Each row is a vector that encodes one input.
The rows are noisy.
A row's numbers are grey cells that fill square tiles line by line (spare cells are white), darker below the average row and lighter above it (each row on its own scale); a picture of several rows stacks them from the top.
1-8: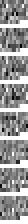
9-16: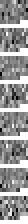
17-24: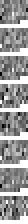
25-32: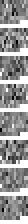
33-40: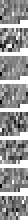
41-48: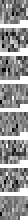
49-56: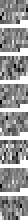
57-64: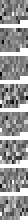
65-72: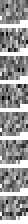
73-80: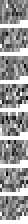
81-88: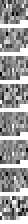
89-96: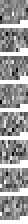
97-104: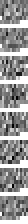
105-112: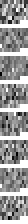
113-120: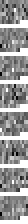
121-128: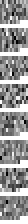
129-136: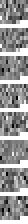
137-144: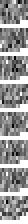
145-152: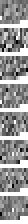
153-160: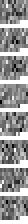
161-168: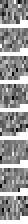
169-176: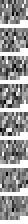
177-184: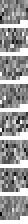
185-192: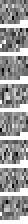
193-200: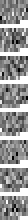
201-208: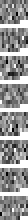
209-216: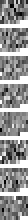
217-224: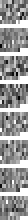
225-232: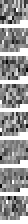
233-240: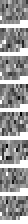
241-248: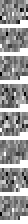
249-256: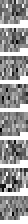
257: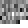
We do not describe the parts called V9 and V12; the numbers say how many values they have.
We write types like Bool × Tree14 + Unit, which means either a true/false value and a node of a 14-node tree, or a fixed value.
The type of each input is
Bool × (Circle8 + V12) × V9.
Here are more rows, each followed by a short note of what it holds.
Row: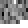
a true/false value, a value of V9 and a value of V12
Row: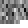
a true/false value, a value of V9 and a value of V12
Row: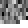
a point on an 8-point circle, a true/false value and a value of V9
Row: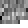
a true/false value, a value of V9 and a value of V12
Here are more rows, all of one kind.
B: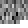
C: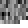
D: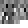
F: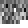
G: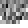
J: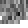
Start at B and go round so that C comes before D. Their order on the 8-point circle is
B, C, F, G, D, J.
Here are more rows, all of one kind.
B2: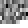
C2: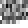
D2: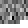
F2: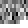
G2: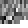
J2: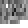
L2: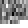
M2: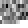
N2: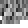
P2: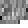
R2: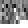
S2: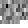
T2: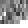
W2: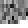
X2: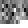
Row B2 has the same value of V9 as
C2, M2, N2 and S2.
